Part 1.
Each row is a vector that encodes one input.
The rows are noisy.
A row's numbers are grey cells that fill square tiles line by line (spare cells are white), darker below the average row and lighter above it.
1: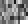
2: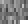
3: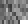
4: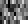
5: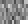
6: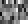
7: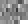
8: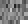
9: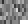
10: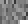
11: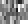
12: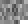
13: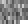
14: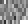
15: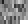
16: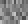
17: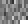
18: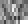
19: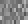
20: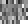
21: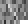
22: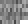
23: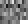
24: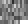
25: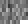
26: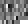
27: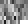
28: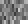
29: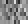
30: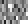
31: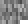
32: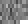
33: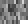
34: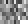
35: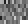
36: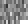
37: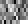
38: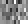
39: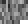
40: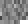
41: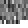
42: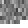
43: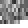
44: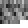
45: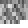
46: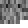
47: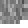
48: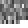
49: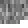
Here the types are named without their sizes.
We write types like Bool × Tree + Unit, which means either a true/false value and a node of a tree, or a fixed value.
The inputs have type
Bool × Bool × Bool × Bool.
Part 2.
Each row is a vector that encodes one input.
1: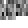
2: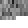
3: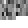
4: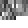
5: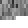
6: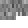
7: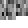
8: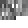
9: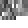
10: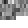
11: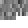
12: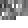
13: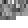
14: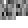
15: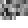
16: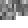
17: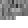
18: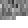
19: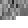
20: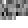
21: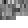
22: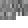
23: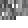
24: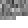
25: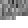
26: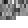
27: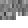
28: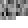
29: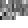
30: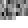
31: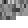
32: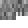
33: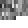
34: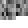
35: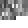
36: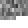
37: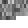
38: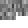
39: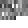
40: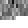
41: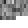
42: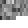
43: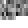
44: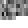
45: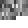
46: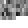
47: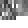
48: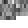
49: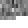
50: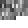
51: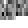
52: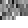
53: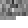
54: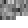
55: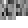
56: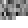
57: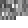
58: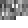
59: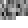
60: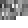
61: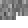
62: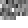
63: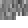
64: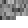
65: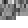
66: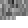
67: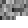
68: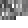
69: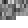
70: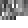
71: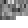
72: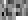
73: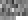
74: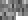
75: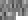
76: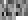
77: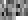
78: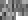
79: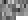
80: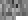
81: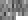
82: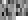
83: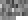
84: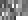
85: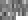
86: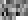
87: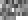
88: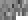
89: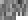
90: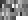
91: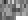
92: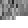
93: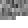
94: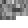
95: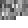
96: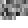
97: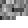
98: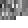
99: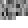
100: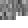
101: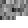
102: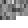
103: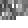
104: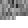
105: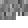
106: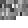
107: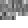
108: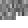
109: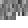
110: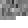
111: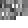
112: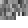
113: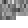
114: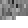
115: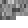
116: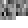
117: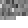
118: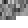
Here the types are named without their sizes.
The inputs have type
Line.
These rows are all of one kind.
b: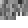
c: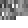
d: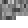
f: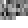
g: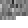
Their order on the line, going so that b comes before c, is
f, g, b, d, c.
